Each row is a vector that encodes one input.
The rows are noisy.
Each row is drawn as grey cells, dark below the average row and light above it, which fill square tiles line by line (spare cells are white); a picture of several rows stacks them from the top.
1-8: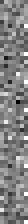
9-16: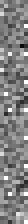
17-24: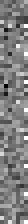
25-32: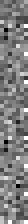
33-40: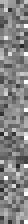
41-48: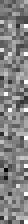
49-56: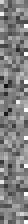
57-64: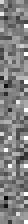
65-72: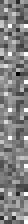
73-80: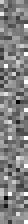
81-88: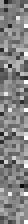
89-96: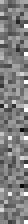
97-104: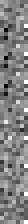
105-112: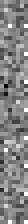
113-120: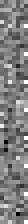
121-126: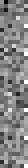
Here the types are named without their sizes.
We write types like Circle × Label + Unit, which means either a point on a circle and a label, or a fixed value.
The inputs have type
Bool × Tree + Label.
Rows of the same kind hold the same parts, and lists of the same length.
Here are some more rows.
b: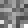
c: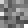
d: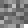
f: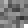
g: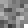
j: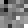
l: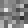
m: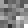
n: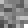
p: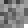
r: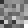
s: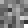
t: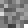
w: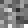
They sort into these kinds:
b, d, f, l, w
c, g, j, m, n, p, r, s, t

